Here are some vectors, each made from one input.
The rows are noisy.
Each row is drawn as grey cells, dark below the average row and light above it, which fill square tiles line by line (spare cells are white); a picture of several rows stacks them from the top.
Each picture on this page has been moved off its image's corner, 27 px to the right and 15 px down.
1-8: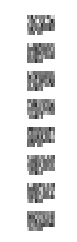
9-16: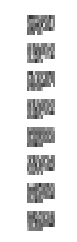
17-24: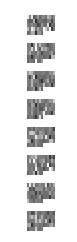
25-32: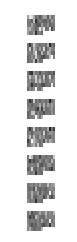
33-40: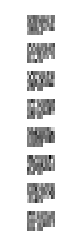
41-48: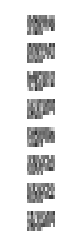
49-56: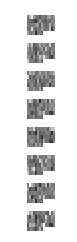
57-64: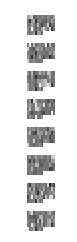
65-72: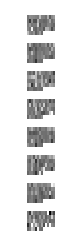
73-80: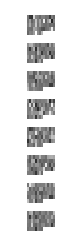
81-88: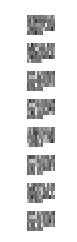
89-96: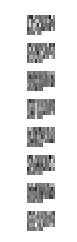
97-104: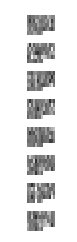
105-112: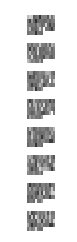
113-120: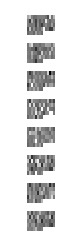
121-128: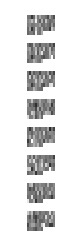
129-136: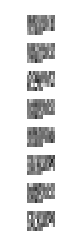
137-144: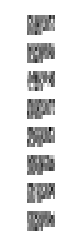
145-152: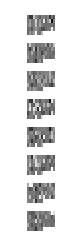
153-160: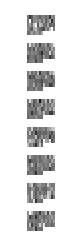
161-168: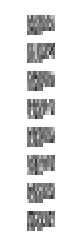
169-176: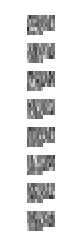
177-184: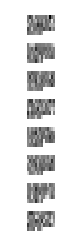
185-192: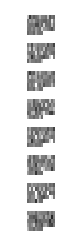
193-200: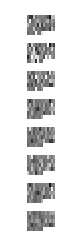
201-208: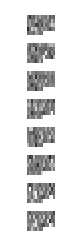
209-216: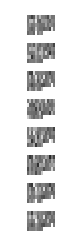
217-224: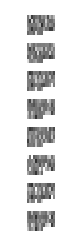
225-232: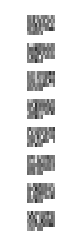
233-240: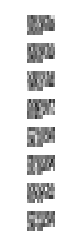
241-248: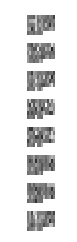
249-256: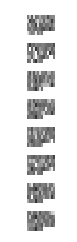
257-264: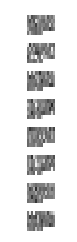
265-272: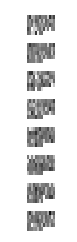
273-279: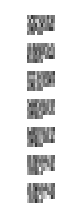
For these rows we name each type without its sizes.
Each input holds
a point on a line, together with either a point on a line, or four true/false values.
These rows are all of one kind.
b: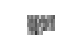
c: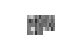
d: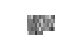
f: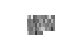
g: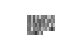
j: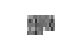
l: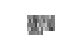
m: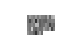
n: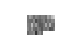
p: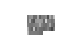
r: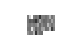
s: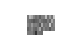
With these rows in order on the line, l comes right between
d and f.
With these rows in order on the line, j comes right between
c and p.
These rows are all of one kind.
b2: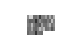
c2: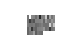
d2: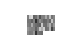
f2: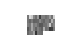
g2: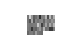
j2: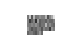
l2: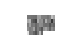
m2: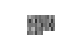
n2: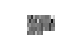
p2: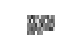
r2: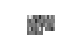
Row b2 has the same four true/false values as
c2, d2, f2 and g2.
